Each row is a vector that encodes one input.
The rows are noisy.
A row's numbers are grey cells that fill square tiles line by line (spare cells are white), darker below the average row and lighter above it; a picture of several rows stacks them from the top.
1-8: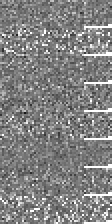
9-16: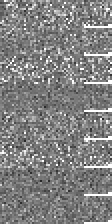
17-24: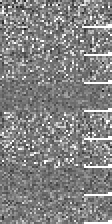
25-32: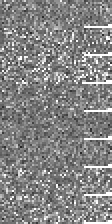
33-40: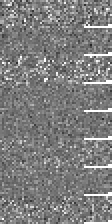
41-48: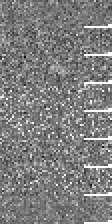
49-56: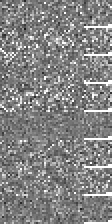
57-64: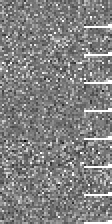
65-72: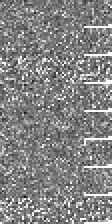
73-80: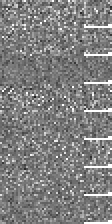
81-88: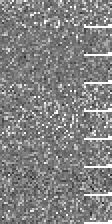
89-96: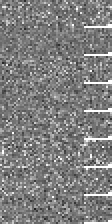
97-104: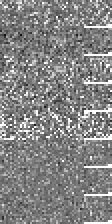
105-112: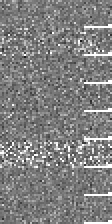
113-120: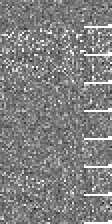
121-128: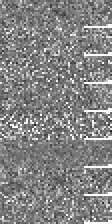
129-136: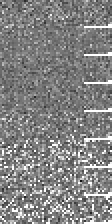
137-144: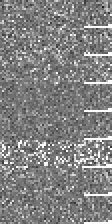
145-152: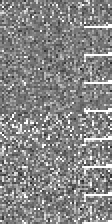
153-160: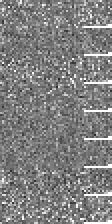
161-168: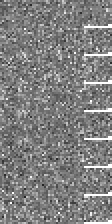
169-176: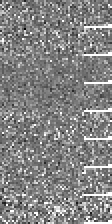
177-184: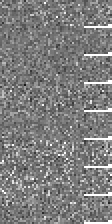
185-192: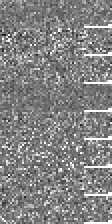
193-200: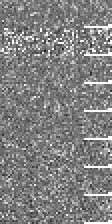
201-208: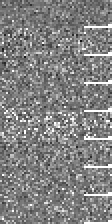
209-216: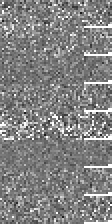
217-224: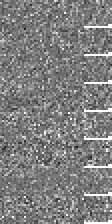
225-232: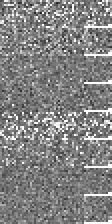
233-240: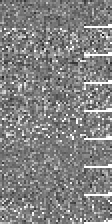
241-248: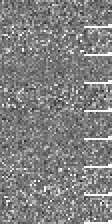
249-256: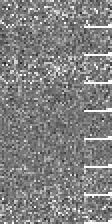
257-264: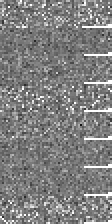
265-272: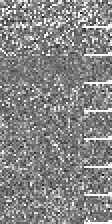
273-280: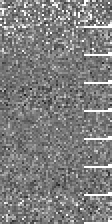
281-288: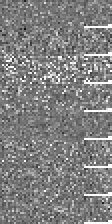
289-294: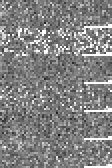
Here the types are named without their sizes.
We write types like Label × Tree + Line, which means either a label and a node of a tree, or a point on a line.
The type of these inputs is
(Bool × Circle + Line) × Line.
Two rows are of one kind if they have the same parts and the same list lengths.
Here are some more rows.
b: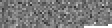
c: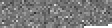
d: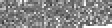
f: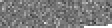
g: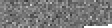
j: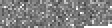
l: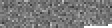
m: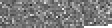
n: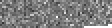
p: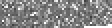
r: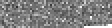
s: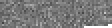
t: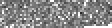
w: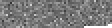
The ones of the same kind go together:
b, c, l, m, n
d, f, g, j, p, r, s, t, w

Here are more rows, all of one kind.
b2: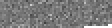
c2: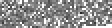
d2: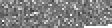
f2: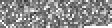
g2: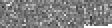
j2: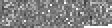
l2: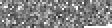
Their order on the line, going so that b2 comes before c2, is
d2, f2, g2, b2, j2, c2, l2.
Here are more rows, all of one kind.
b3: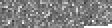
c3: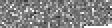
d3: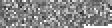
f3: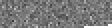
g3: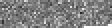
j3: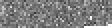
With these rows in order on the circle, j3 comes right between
b3 and f3.
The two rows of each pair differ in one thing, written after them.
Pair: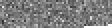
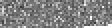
the true/false value
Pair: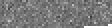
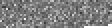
the place on the line
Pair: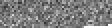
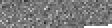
the true/false value
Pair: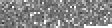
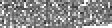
the true/false value
